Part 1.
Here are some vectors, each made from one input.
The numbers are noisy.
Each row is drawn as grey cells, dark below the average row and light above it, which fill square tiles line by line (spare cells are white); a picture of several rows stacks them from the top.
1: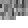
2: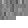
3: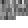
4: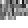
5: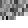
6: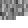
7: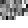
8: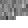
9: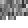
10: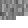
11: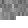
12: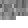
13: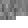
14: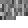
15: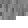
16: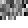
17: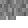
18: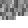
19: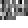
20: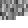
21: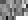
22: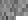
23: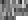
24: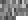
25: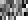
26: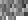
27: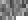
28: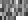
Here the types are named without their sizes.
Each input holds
a point on a line.
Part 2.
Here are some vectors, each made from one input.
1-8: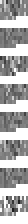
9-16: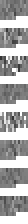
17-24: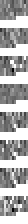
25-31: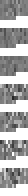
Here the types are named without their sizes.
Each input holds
a point on a line.
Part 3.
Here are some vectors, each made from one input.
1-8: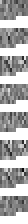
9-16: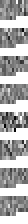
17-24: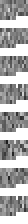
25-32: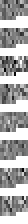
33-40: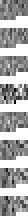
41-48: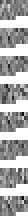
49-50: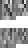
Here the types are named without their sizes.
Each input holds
either a fixed value, or a node of a tree.
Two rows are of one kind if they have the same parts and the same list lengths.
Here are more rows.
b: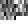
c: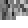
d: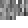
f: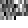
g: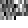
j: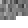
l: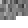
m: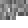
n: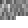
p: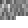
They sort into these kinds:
b, f, g
c, d, j, l, m, n, p

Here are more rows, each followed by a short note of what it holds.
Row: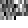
a fixed value
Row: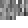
a node of a tree
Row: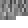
a node of a tree
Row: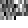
a fixed value
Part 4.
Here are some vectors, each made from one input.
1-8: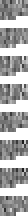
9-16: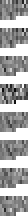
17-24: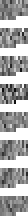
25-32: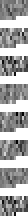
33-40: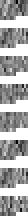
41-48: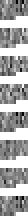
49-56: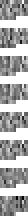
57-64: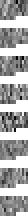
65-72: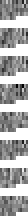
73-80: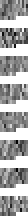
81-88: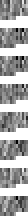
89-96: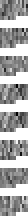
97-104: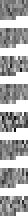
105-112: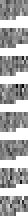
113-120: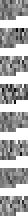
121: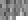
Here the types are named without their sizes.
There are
2 kinds of row.
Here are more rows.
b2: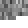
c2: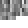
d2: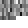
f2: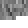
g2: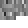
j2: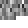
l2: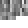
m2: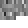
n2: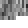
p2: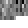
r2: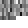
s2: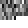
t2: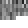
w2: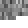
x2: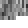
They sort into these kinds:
b2, c2, d2, f2, g2, j2, l2, m2, n2, p2, r2, t2, w2, x2
s2

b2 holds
a node of a tree.
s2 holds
a fixed value.
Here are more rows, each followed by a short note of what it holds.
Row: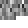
a node of a tree
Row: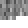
a node of a tree
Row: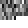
a fixed value
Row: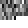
a fixed value
